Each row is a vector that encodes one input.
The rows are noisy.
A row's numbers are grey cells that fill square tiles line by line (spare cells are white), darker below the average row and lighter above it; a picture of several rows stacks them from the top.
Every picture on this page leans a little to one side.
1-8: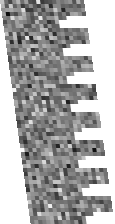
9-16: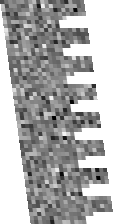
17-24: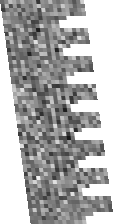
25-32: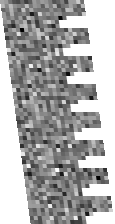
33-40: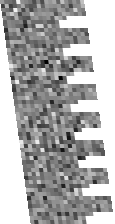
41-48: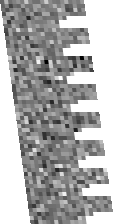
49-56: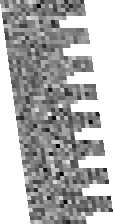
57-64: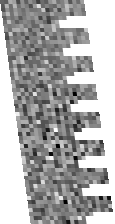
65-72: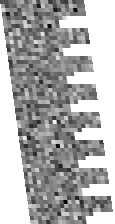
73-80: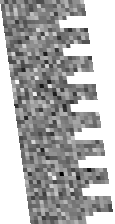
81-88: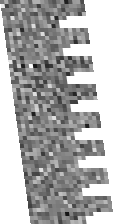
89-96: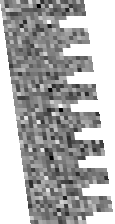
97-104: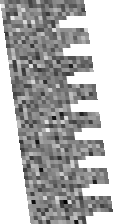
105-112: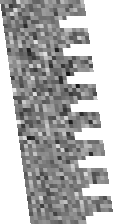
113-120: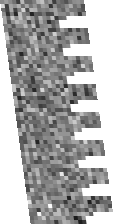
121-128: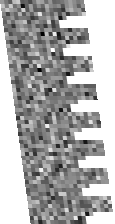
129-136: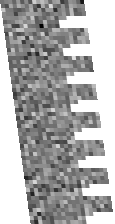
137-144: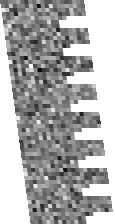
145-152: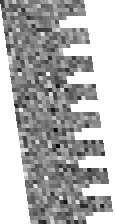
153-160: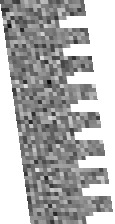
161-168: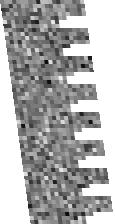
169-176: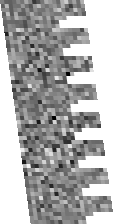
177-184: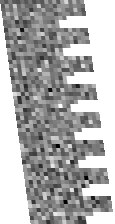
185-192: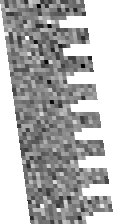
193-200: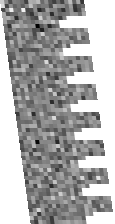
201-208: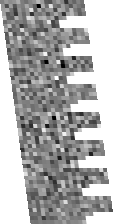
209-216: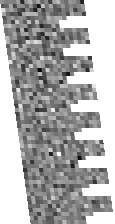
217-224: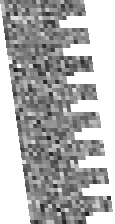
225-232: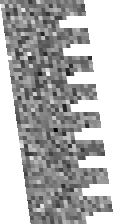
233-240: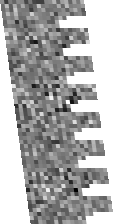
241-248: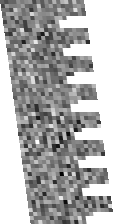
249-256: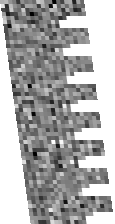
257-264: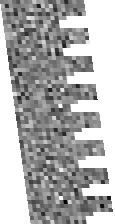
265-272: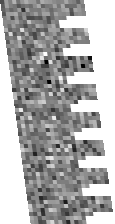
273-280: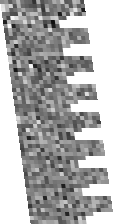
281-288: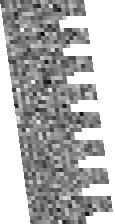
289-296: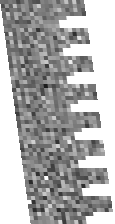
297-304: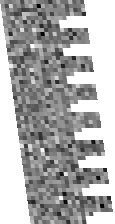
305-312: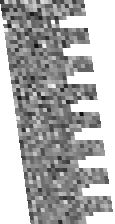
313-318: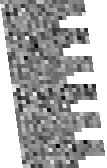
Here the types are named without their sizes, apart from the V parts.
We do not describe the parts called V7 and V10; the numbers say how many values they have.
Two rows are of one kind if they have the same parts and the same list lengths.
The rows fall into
5 kinds.
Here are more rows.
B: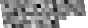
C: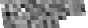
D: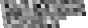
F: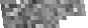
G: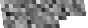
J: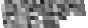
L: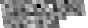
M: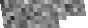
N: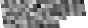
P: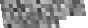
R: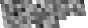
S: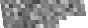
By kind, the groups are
B, L, R
C
D, N
F, M, P, S
G, J

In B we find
a point on a circle and a value of V7.
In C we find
a point on a circle and a point on a line.
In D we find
a value of V7 and a value of V10.
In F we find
five true/false values.
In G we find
a point on a line and a value of V10.
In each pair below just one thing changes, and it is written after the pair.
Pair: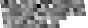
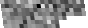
the value of V7
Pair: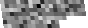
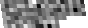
the value of V7
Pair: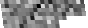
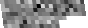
the value of V10
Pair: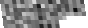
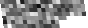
the value of V7
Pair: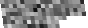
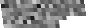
the value of V10
